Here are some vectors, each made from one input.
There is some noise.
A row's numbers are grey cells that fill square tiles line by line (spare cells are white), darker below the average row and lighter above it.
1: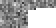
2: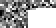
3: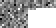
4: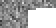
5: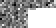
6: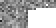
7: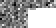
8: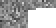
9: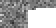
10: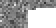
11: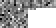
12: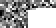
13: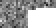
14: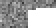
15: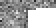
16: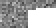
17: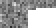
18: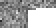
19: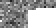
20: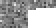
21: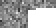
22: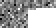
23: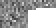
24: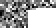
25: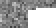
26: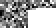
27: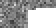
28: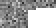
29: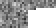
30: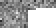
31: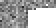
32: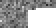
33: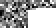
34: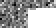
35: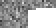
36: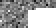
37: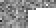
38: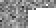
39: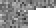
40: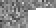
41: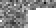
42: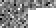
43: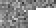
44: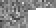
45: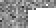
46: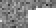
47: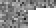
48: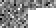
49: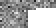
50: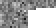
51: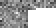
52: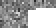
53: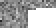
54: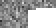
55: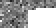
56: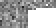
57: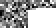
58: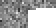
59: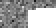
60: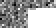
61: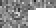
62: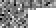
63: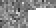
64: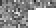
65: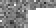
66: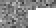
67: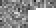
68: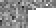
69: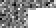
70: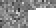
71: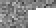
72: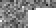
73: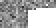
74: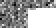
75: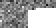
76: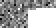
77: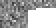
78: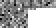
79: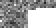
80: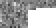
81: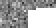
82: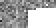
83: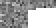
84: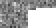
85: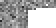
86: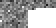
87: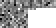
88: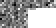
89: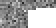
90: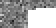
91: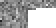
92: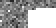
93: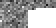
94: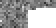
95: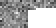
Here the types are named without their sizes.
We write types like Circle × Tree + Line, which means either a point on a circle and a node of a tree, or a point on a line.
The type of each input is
List(Line).
